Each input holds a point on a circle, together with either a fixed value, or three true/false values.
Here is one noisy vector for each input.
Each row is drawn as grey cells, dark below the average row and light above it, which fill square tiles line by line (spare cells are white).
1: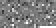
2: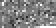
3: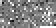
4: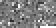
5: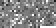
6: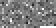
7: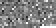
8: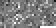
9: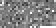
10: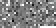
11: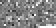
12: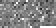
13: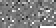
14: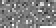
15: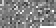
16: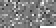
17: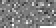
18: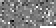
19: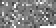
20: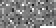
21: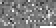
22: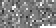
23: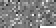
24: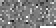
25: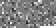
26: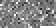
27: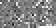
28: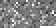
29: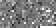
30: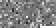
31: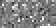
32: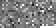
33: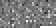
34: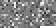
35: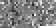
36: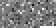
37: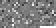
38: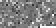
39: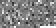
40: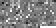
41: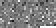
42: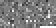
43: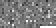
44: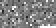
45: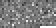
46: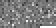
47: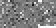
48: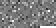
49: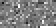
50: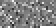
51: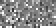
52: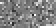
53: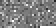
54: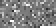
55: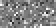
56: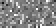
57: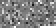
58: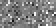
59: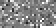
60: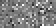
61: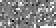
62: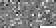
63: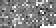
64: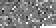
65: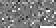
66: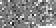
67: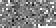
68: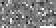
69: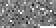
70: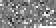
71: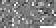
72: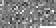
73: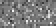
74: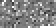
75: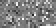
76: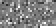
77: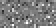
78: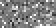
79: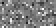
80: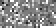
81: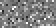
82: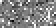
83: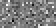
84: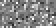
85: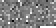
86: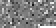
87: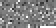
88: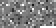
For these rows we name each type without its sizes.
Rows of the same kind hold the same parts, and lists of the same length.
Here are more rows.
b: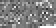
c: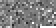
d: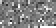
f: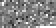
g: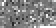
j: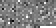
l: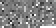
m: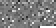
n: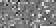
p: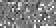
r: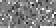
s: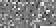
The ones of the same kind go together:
b, m, n, p, s
c, d, f, g, j, l, r

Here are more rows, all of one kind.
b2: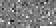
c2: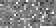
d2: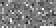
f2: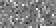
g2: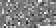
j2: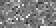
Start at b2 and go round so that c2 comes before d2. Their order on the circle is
b2, c2, g2, d2, f2, j2.
